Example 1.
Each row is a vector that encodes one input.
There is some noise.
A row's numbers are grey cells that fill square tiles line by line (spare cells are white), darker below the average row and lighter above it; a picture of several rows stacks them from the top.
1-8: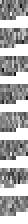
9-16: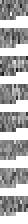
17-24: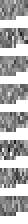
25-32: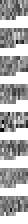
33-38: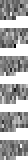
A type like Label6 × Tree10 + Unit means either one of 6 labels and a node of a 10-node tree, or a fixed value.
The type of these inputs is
Bool × (Line6 × Line6 + Unit).
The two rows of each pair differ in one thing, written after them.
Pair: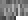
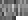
the place on one of the two 6-point lines
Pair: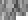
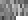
the true/false value
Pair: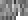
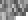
the true/false value
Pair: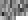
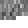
the place on one of the two 6-point lines
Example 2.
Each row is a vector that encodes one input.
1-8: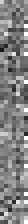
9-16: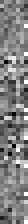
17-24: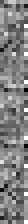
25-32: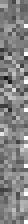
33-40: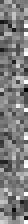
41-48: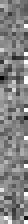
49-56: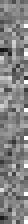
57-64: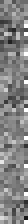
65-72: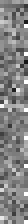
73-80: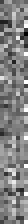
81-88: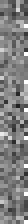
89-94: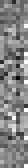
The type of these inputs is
Circle9 + Tree10.
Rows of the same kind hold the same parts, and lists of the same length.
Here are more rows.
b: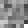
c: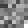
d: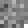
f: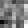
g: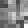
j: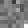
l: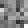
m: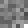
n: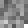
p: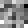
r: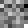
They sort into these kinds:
b, c, d, g, l, n, p
f, j, m, r

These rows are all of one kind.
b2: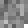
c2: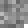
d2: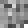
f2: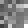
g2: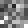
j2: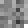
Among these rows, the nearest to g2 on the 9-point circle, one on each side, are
b2 and f2.
